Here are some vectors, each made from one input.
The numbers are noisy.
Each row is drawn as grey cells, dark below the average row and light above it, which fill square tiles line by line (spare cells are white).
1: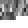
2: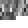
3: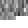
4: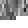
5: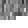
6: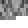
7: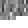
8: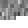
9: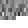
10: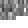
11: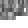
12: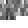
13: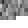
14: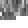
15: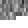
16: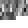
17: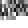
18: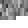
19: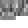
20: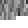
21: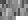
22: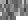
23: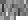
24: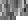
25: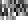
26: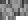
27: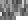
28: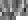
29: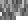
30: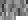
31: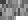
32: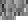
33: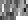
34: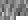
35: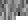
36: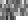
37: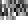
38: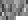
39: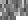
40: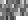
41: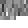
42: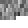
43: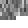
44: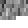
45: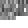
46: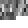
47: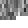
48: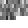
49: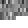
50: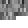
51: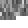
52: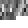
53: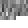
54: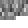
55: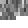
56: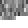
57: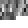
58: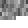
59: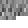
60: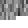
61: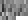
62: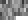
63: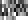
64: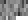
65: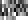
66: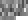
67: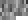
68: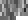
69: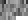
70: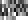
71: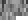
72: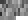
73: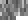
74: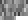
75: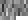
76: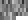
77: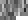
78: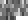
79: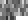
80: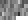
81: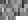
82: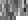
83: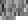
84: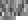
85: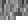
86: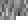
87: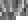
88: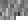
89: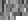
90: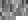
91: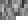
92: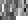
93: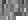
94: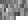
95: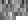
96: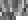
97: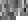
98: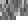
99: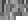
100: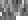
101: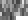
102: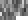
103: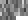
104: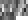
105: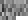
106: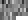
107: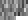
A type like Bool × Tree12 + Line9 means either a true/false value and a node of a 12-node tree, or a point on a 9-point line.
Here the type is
List2(Bool × Line4).
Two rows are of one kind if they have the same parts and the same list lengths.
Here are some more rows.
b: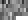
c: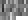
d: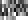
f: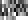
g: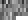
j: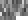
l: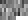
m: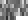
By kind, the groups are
b, c, g, l
d, f
j, m

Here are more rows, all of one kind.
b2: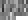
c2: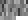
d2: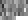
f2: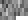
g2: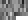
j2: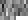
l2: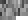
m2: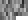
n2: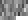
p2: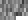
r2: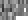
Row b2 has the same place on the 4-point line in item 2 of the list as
g2, m2, p2 and r2.
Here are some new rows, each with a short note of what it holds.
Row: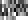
the empty list
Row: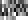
the empty list
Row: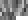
a list of one item
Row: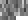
a list of one item
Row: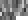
a list of one item
